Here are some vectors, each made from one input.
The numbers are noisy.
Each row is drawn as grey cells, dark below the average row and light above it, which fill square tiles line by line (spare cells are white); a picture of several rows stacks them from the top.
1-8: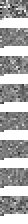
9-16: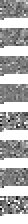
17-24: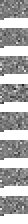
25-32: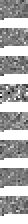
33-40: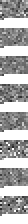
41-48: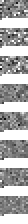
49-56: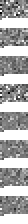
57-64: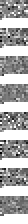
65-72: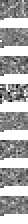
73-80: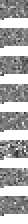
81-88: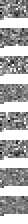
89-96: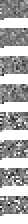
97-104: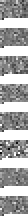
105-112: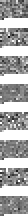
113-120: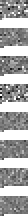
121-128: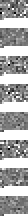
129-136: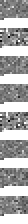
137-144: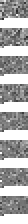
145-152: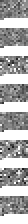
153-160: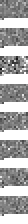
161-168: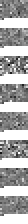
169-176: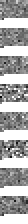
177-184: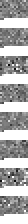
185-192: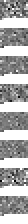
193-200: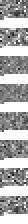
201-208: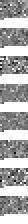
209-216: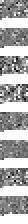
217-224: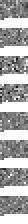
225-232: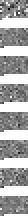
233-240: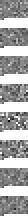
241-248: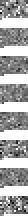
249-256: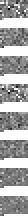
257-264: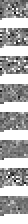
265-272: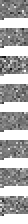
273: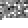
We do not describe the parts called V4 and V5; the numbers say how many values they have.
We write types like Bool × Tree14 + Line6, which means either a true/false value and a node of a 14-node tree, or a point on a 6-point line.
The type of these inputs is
(Bool × Bool × Bool × Bool + Unit) × Line7 × V5 + Tree10 + V4.
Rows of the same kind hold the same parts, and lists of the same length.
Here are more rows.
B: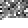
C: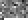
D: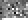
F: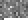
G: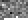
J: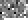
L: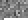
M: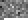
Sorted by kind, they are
B
C
D, J
F, G, L, M

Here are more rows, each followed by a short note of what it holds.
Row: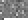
a point on a 7-point line and a value of V5
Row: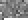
a point on a 7-point line, four true/false values and a value of V5
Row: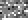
a node of a 10-node tree
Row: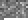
a point on a 7-point line and a value of V5
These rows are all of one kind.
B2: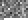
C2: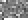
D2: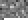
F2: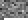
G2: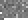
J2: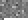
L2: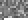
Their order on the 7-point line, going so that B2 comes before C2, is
L2, B2, G2, F2, J2, C2, D2.
